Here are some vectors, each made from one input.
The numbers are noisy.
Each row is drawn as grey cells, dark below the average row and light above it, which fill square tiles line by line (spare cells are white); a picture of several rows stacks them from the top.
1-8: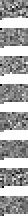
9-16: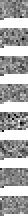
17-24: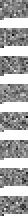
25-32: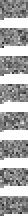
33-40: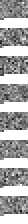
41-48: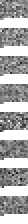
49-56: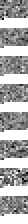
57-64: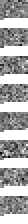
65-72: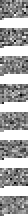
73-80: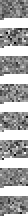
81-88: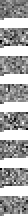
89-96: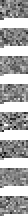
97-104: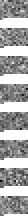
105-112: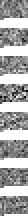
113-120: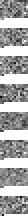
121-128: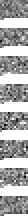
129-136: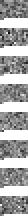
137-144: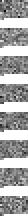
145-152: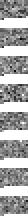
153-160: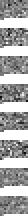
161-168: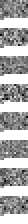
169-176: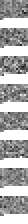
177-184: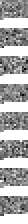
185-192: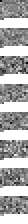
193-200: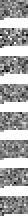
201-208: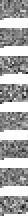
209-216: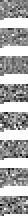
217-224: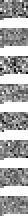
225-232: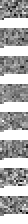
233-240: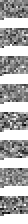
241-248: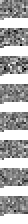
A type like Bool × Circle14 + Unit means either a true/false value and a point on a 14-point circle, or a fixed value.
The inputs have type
Line8 + Line11.
